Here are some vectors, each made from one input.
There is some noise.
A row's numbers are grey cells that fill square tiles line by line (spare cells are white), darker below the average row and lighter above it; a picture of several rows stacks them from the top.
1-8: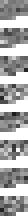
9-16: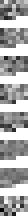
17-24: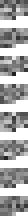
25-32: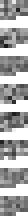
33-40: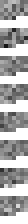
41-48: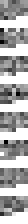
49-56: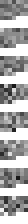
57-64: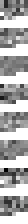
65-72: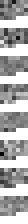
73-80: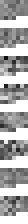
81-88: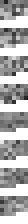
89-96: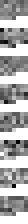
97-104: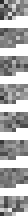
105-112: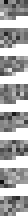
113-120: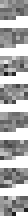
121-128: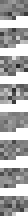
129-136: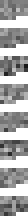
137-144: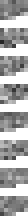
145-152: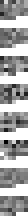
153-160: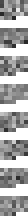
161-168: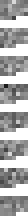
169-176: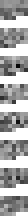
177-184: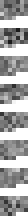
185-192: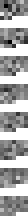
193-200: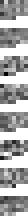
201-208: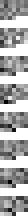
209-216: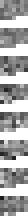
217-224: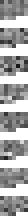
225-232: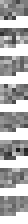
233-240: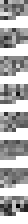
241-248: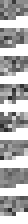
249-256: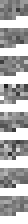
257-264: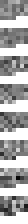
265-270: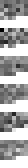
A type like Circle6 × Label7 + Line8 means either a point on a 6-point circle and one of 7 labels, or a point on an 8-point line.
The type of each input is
Line5 + List2(Circle6).
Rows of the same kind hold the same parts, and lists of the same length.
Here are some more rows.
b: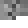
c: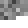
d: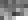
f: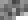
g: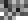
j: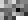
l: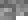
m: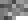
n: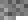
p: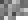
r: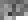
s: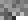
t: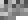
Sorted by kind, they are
b, c, d, g, n, r
f, s
j, l, m
p, t

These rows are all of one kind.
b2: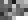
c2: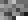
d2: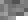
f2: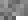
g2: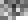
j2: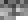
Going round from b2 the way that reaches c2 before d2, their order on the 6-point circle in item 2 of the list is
b2, c2, d2, j2, g2, f2.
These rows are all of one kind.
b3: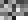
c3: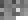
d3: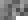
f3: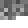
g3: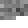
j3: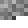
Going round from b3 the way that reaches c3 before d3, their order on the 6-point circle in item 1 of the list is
b3, c3, d3, j3, f3, g3.
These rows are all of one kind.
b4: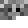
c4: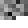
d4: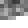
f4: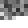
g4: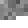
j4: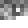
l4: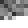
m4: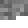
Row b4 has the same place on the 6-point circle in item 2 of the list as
f4 and l4.
